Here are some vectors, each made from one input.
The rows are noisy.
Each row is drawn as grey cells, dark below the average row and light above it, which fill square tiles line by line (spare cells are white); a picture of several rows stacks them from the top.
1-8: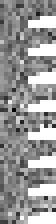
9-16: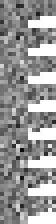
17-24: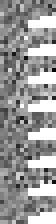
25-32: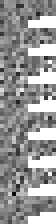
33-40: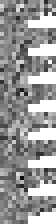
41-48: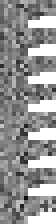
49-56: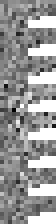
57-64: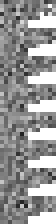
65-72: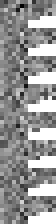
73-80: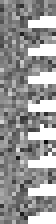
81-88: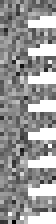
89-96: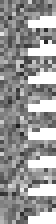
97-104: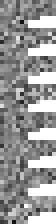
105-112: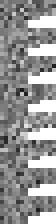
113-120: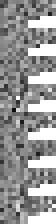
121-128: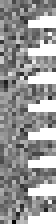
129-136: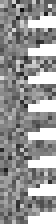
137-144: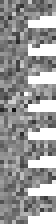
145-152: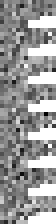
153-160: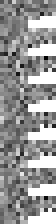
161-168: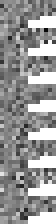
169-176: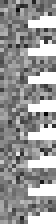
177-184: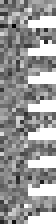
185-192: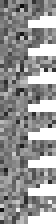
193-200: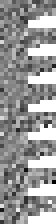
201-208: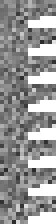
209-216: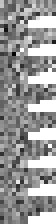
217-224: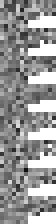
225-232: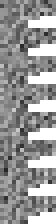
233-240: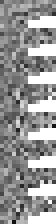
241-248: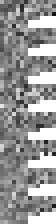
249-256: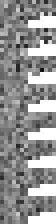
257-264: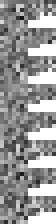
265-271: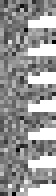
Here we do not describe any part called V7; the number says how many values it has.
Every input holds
a value of V7, together with either a point on a 14-point circle, or a point on a 9-point line.
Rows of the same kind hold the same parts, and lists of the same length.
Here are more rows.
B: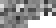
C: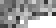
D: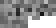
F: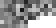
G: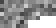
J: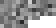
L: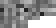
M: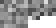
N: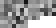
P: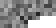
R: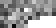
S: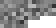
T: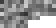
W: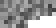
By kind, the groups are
B, C, F, N, R
D, G, J, L, M, P, S, T, W

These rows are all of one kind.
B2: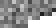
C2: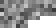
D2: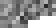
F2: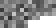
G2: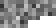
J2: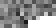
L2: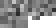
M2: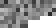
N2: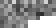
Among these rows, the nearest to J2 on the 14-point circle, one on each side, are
F2 and L2.
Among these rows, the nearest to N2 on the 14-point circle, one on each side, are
D2 and F2.
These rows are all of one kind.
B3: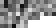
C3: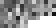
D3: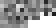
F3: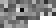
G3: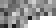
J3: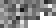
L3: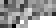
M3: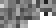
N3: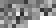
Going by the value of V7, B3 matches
J3 and L3.
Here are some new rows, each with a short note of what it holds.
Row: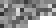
a point on a 9-point line and a value of V7
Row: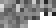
a point on a 9-point line and a value of V7
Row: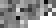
a point on a 9-point line and a value of V7
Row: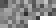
a point on a 14-point circle and a value of V7
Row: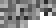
a point on a 9-point line and a value of V7
